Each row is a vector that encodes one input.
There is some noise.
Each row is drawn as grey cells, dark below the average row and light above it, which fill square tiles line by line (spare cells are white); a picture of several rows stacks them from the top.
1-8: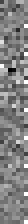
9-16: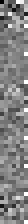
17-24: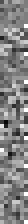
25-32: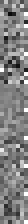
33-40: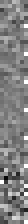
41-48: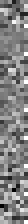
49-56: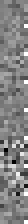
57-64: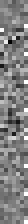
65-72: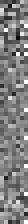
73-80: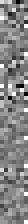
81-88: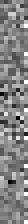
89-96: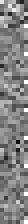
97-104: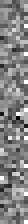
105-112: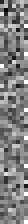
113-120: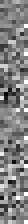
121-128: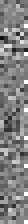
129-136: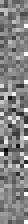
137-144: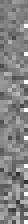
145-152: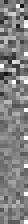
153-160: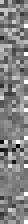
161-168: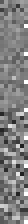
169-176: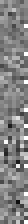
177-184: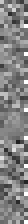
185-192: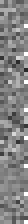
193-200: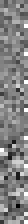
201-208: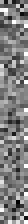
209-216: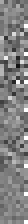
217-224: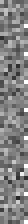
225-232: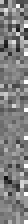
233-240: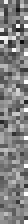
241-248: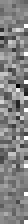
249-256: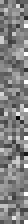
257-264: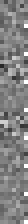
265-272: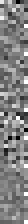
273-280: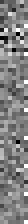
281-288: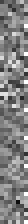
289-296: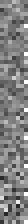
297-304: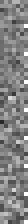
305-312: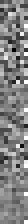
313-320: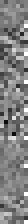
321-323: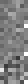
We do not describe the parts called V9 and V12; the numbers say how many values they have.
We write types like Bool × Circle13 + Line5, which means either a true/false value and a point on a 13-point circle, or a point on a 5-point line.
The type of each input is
(Line11 + V9) × V12 + Tree10.
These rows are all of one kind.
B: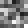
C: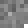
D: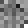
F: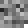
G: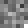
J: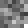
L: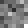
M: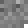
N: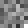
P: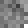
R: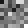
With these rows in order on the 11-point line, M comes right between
F and G.
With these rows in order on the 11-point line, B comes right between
D and P.
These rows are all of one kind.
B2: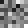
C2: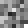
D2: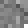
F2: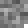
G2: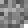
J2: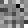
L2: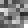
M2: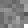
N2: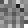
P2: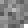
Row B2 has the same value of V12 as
M2 and N2.
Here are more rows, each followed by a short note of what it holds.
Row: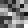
a point on an 11-point line and a value of V12
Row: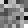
a node of a 10-node tree
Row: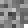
a value of V9 and a value of V12
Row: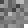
a point on an 11-point line and a value of V12
